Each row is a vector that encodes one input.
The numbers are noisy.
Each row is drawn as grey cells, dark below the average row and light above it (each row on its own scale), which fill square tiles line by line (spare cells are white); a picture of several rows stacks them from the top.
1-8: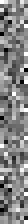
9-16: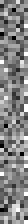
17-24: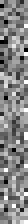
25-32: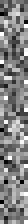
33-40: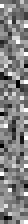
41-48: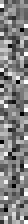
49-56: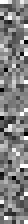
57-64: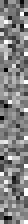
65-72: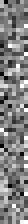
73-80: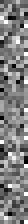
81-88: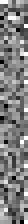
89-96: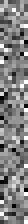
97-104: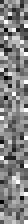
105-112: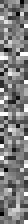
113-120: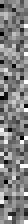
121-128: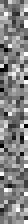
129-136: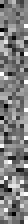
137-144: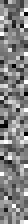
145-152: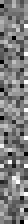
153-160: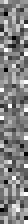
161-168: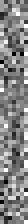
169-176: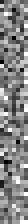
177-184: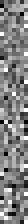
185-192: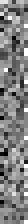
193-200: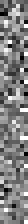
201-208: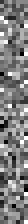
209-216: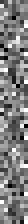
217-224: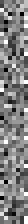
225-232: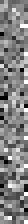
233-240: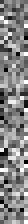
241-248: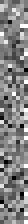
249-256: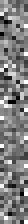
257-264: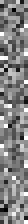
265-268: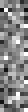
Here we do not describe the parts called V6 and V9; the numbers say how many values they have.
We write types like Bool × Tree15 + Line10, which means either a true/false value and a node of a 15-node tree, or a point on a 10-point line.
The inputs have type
Bool × Line5 × V9 + (Circle8 + Unit) × V6.
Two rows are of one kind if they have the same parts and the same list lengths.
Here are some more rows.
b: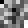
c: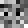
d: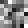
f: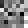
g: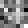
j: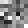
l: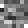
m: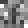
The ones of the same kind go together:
b, d, l, m
c, g, j
f

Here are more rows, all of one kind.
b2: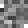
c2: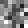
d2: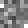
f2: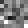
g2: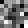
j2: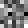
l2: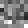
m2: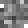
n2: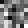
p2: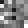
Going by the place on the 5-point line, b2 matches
d2 and j2.
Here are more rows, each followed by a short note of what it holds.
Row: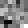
a point on an 8-point circle and a value of V6
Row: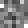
a point on a 5-point line, a true/false value and a value of V9
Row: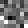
a point on a 5-point line, a true/false value and a value of V9
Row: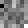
a value of V6
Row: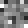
a point on a 5-point line, a true/false value and a value of V9
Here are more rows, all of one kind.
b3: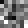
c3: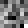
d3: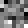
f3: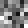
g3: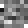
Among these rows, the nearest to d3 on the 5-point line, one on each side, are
b3 and f3.
